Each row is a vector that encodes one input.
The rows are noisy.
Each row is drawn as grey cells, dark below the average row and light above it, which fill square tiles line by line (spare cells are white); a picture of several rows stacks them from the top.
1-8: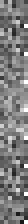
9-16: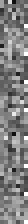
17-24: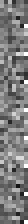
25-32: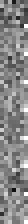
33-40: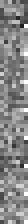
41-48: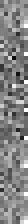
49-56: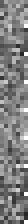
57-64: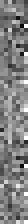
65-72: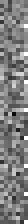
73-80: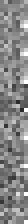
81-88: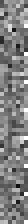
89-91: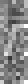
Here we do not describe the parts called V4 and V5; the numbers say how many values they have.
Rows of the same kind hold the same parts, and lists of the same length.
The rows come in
3 kinds.
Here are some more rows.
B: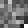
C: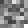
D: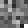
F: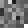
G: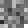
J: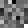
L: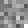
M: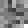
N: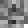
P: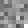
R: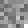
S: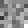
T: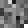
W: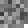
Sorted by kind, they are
B, D, F, J, T
C, G, M, N, W
L, P, R, S

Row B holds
a point on each of two 3-point lines.
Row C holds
a true/false value, a value of V4 and a value of V5.
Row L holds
a value of V5.
